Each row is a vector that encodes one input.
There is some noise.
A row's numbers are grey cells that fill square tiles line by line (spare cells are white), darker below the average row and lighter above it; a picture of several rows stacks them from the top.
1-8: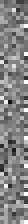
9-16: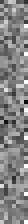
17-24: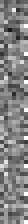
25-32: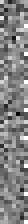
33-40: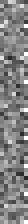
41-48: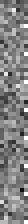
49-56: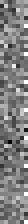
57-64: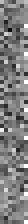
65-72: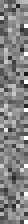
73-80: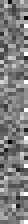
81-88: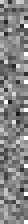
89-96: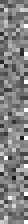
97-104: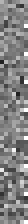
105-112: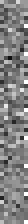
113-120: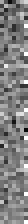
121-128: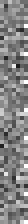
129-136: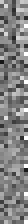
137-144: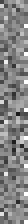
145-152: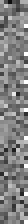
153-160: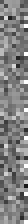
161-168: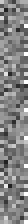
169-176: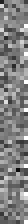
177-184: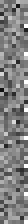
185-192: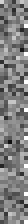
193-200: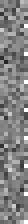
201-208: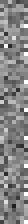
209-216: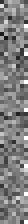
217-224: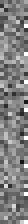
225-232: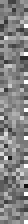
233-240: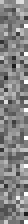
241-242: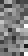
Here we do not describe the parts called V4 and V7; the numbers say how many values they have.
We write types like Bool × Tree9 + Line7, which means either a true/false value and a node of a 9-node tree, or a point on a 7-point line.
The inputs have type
(Bool × V4 + V7) × Label8.
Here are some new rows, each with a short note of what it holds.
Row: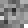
one of 8 labels and a value of V7
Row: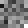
one of 8 labels and a value of V7
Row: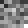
one of 8 labels, a true/false value and a value of V4
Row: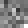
one of 8 labels, a true/false value and a value of V4
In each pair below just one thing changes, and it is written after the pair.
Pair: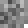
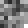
the label
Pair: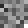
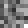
the label
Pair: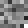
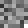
the label
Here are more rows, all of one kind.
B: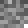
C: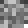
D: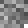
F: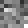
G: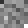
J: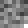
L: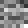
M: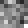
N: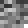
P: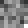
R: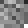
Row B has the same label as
F, J and N.
